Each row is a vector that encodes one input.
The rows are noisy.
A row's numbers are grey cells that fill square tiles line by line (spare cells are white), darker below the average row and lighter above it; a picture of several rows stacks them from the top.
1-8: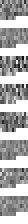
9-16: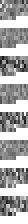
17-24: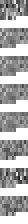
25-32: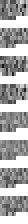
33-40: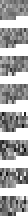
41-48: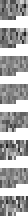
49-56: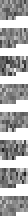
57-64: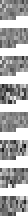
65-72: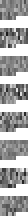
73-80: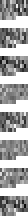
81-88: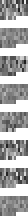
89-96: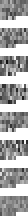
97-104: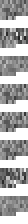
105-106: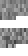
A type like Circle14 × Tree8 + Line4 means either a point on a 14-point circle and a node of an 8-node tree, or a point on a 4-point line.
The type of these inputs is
Bool × Bool × Bool.
